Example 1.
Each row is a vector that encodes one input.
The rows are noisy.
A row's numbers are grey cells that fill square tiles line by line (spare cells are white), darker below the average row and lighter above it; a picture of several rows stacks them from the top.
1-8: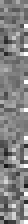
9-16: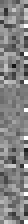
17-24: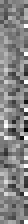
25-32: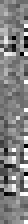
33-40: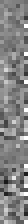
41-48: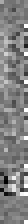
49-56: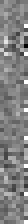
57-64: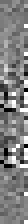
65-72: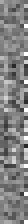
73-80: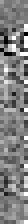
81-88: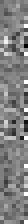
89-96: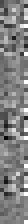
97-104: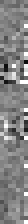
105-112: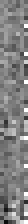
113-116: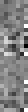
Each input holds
a point on a 6-point line, together with either one of 12 labels, or a node of a 12-node tree.
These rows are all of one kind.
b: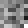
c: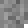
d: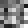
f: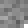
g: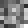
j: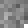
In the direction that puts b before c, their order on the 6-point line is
d, g, b, j, f, c.
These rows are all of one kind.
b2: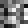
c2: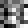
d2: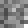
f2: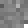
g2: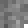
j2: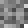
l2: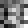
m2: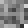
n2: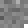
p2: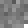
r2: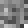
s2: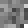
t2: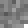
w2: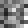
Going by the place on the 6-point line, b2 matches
f2, j2, n2 and p2.
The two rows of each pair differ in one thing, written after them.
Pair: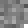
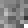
the node of the tree
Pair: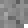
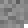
the node of the tree
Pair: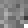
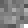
the node of the tree
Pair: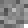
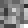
the place on the 6-point line
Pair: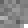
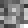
the place on the 6-point line
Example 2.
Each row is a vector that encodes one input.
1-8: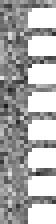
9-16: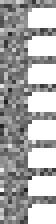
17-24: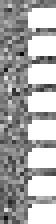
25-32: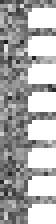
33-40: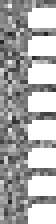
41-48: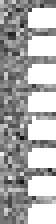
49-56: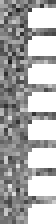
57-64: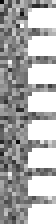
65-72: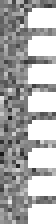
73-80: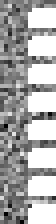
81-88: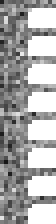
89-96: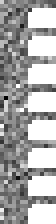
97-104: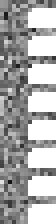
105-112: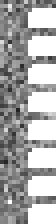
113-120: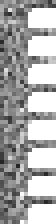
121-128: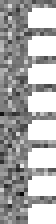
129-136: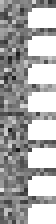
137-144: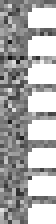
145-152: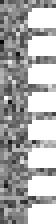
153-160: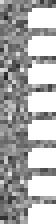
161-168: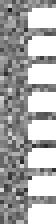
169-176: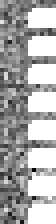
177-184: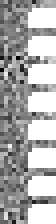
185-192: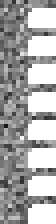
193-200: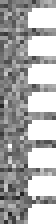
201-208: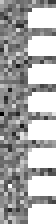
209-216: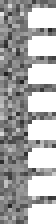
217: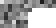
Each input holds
a point on a 9-point line, together with either a point on an 11-point circle, or three true/false values.
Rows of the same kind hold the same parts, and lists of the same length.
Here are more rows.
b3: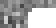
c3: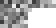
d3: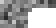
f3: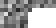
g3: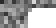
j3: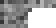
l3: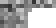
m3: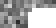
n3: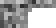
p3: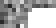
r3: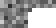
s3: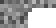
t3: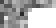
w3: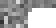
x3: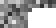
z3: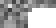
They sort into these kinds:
b3, c3, g3, j3, l3, n3, p3, s3, t3, w3
d3, f3, m3, r3, x3, z3

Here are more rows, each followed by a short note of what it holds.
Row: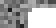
a point on an 11-point circle and a point on a 9-point line
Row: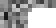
a point on an 11-point circle and a point on a 9-point line
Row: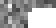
a point on an 11-point circle and a point on a 9-point line
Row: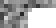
a point on a 9-point line and three true/false values
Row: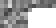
a point on an 11-point circle and a point on a 9-point line
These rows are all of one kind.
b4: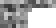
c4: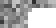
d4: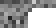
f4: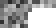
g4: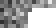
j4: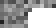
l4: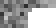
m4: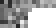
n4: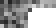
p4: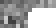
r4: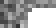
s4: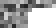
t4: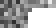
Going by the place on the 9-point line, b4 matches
c4 and d4.
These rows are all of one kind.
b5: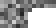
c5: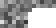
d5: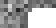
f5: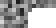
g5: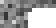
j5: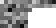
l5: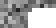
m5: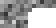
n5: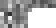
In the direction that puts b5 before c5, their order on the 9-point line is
l5, j5, b5, g5, d5, m5, f5, n5, c5.
